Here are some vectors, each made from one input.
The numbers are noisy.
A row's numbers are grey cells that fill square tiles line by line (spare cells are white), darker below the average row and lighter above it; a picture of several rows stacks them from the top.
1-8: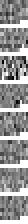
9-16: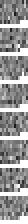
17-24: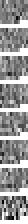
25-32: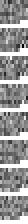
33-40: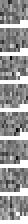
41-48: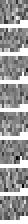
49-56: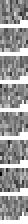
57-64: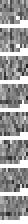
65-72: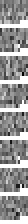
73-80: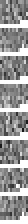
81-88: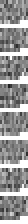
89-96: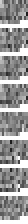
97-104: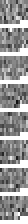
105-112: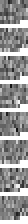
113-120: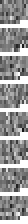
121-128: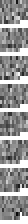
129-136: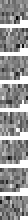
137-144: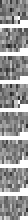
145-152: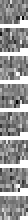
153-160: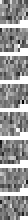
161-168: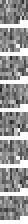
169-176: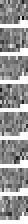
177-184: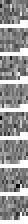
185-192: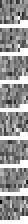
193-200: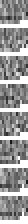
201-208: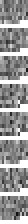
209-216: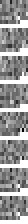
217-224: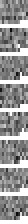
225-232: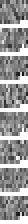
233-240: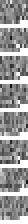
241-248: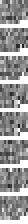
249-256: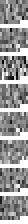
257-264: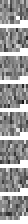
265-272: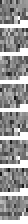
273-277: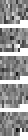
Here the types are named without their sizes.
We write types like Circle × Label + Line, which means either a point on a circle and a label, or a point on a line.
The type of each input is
List(Circle + Line).
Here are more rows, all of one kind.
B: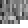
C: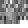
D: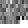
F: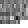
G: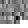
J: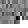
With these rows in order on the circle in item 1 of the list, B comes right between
C and F.
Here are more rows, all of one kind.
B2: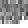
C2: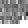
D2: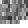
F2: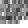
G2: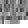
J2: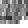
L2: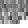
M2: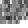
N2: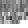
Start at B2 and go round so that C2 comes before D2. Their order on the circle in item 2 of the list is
B2, C2, J2, F2, D2, M2, G2, N2, L2.
